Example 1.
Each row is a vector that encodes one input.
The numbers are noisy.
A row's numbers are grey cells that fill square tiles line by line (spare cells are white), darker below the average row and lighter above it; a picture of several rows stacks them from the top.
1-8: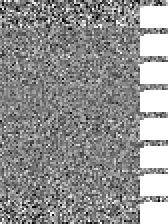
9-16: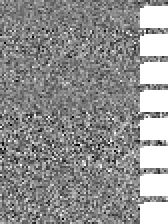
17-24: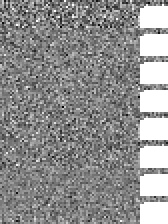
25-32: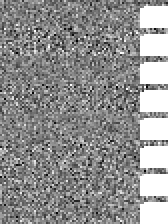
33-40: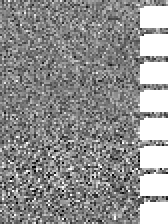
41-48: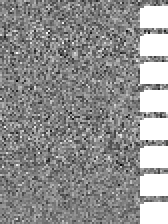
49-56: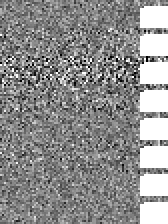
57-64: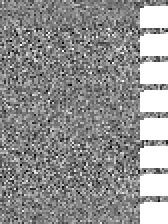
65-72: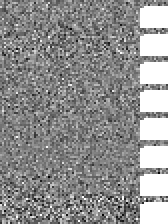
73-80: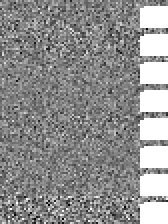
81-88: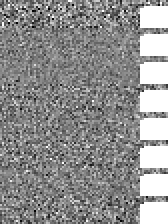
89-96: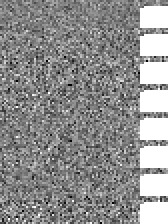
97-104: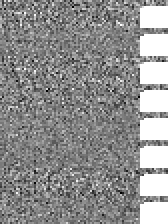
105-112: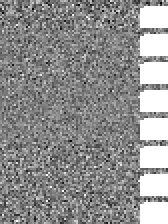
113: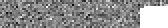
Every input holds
either a point on a 9-point circle and a node of a 9-node tree, or a fixed value, or a node of an 11-node tree.
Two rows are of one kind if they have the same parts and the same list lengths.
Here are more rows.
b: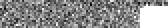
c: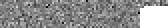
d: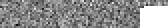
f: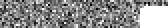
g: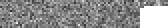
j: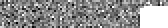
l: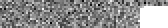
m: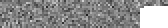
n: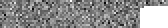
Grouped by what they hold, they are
b, f, j, l
c, d, g, m
n

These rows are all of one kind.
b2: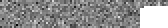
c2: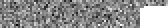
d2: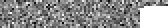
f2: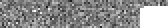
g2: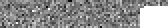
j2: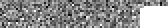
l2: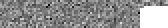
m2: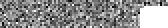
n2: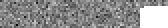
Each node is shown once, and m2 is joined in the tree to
c2, f2 and g2.
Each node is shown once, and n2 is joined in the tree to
b2 and f2.
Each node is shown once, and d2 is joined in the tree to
l2.
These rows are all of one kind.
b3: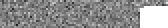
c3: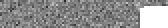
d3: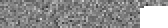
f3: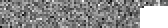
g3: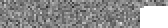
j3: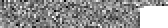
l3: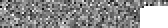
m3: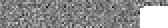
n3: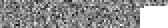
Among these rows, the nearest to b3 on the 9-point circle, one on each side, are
c3 and f3.
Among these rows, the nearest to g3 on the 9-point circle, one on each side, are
c3 and d3.
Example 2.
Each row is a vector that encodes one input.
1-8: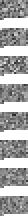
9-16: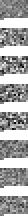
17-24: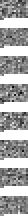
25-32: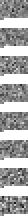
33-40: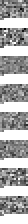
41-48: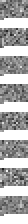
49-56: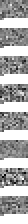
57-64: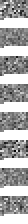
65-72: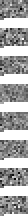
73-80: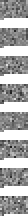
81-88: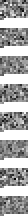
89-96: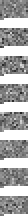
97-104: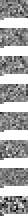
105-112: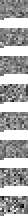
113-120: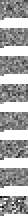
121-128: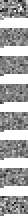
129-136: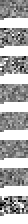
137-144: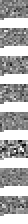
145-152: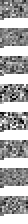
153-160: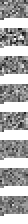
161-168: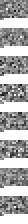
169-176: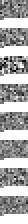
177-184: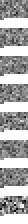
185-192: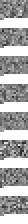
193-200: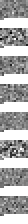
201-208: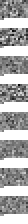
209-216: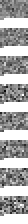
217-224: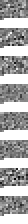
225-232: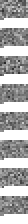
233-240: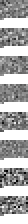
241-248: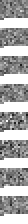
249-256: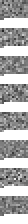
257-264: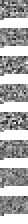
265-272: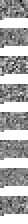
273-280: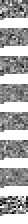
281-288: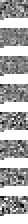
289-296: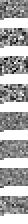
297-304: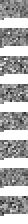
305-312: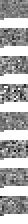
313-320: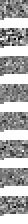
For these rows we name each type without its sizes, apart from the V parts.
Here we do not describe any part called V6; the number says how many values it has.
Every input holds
a value of V6, together with a list of points on a line.
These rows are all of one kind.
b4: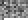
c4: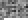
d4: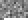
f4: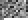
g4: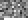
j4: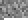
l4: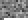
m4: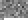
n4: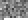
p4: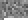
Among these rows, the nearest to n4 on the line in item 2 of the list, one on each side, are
c4 and l4.
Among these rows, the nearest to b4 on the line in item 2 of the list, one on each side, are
c4 and d4.
